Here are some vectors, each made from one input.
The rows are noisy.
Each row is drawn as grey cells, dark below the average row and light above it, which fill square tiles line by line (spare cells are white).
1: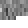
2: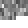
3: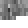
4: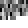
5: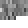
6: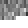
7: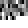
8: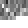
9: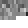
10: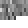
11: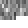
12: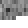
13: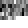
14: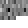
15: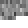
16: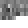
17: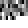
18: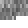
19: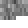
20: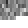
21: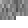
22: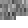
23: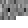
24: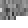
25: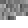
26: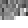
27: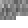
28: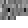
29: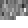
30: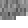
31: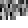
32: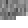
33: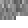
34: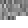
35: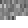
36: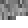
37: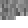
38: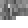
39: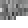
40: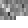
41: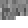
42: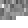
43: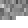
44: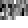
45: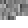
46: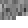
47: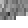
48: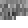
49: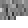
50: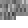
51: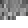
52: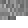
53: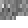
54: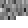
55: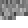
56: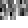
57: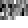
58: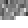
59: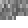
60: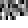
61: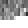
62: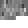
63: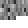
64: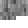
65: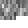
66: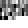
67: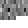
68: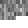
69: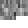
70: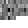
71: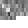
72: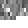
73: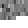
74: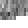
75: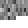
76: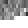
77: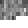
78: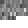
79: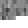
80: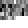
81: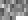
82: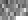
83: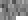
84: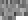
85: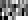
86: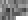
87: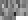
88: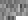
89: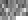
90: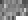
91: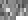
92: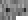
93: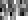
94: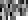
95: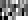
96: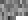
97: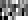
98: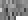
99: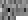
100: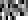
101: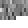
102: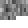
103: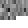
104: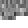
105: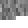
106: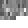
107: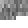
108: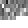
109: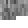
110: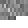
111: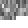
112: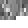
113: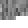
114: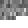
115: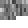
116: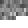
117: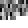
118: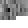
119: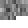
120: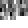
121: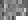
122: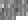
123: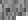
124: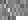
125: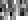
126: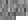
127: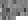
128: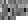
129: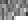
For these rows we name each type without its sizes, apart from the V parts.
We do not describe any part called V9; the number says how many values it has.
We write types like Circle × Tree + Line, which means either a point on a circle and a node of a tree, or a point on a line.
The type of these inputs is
(Label + Tree) × V9 + Line.
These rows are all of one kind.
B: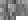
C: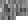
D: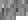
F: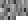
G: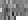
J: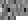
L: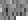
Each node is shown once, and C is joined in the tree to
G.
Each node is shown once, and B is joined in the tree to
F and J.
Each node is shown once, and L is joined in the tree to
D and J.
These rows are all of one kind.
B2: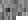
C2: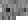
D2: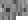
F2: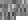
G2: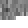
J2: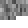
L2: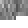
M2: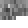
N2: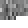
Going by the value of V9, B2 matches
C2 and D2.
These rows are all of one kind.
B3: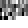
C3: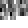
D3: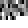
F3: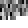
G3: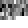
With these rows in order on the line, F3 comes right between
C3 and D3.
